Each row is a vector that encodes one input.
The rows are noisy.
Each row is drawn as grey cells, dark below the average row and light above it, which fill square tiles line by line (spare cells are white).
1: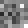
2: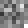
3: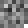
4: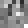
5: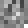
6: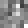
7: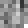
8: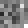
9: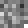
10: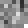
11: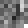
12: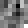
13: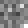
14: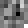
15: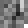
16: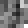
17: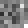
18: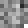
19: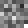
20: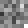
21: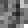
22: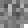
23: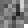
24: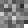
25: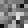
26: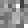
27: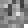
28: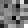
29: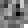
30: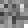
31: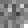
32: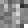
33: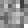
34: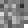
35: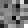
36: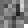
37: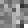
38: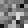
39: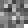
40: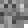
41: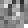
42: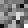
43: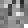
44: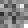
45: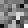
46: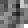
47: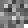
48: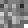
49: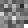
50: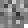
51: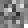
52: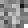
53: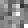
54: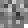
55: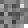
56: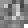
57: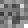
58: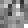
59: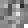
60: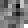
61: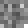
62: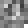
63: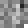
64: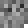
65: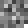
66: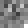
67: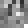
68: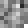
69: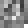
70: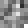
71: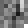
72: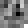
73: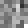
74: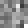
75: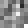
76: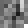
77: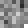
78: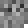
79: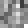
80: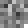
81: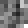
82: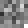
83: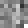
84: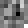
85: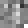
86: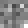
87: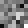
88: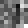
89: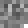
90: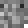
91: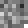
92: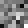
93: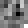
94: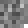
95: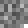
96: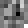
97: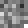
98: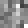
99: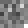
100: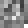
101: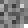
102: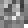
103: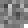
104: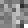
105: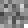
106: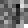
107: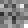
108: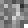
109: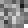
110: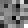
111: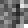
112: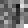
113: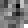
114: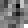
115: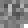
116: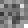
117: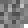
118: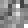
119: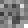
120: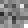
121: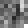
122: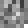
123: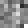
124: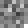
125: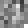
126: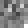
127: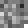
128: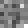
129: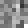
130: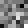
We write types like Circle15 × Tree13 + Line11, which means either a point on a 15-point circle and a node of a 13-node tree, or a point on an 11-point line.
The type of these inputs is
Bool × List2(Circle8).
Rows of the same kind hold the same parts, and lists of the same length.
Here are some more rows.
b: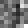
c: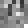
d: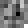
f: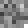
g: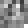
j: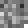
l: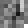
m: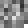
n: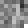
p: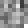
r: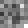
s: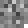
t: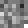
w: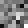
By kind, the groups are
b, d, j, l, t
c, f, g, m, n, p, r, s
w

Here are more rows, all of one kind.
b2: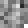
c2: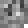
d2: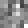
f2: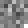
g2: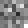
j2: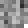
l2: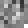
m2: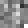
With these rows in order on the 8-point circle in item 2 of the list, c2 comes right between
f2 and m2.
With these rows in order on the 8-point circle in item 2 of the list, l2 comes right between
g2 and j2.
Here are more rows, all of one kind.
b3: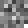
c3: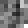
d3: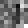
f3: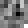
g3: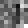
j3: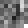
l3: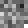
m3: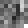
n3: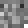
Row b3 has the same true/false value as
l3 and n3.
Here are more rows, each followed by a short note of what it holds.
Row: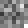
a true/false value, together with a list of two items
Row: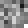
a true/false value, together with a list of two items
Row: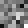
a true/false value, together with the empty list
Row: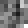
a true/false value, together with a list of one item
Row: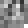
a true/false value, together with a list of two items
